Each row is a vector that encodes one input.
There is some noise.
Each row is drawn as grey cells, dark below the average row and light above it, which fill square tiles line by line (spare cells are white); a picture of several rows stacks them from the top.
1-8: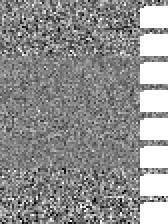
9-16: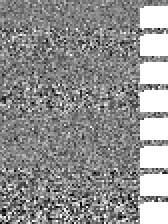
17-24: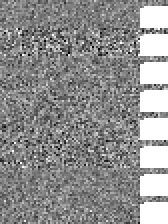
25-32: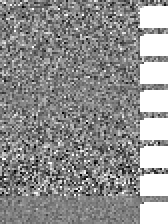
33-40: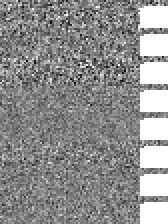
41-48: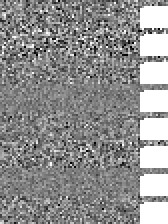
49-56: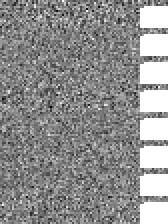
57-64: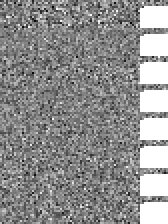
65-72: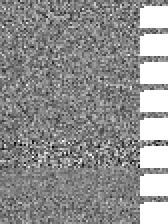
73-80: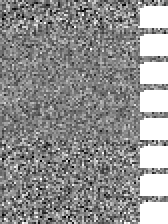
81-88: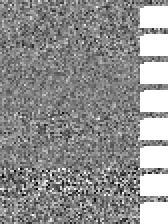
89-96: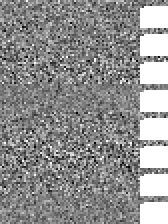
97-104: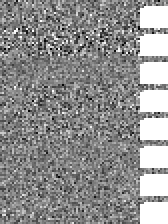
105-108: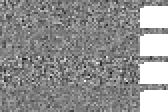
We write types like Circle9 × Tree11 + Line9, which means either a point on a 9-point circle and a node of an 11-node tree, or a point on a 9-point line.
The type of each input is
(Bool × Label5 × Label5 + Line5) × Label5.
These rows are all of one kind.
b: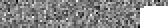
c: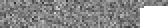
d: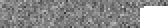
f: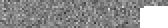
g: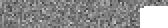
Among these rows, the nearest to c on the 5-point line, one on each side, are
d and g.
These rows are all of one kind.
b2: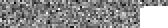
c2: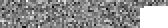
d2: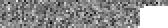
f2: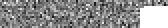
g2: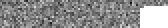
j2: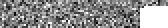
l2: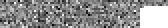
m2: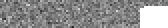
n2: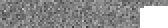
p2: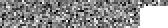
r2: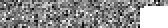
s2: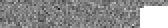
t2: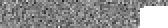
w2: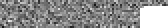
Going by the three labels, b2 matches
d2, f2, g2 and m2.
